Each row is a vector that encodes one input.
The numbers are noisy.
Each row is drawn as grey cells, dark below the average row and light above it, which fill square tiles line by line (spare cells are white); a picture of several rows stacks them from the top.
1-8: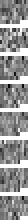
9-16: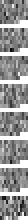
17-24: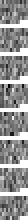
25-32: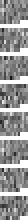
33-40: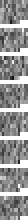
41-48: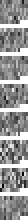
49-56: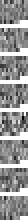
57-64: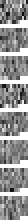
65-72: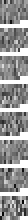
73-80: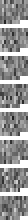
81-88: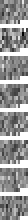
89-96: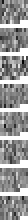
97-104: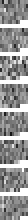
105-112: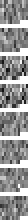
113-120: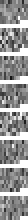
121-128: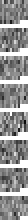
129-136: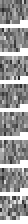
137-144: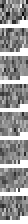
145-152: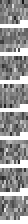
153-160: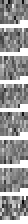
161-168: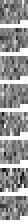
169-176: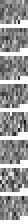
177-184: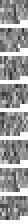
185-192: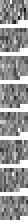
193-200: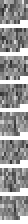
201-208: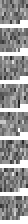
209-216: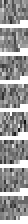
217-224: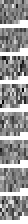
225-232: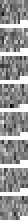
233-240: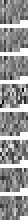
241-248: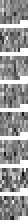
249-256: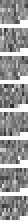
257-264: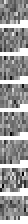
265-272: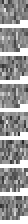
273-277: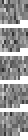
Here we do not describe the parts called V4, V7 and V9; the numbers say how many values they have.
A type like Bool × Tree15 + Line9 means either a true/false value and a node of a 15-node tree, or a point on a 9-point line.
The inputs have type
Label5 × (Tree11 + Unit) × V9 + Line11 × (Line11 + V4) + V7.
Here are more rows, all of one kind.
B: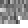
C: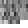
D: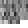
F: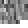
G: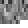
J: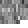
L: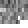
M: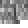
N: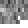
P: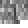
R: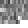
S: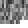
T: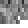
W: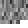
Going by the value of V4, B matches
L, N, R and T.
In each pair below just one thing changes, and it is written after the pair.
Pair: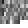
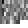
the value of V9
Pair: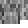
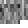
the node of the tree
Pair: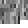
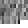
the label
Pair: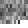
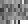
the value of V9
